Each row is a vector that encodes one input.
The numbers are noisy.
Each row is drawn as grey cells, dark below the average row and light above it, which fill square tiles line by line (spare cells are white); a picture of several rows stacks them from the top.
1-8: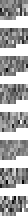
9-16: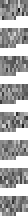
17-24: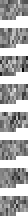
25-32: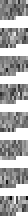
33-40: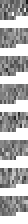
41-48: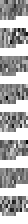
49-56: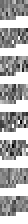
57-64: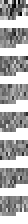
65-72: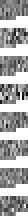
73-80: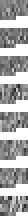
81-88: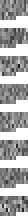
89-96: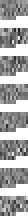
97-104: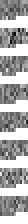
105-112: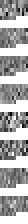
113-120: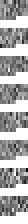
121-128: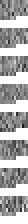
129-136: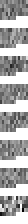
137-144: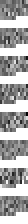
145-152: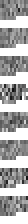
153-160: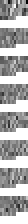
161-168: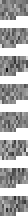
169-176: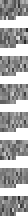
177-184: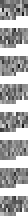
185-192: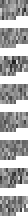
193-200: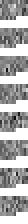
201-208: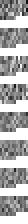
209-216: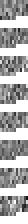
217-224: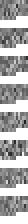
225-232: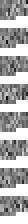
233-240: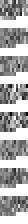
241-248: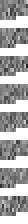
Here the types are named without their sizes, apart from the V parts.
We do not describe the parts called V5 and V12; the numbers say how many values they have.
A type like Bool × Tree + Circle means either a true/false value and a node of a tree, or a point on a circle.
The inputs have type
(Line × V12 + Tree) × V5.
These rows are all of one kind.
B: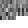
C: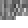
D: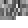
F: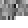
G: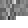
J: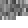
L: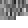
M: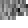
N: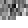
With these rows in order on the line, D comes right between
J and L.
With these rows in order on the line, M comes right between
F and G.
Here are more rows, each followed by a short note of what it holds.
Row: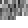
a point on a line, a value of V5 and a value of V12
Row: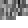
a point on a line, a value of V5 and a value of V12
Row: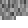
a node of a tree and a value of V5
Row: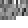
a node of a tree and a value of V5
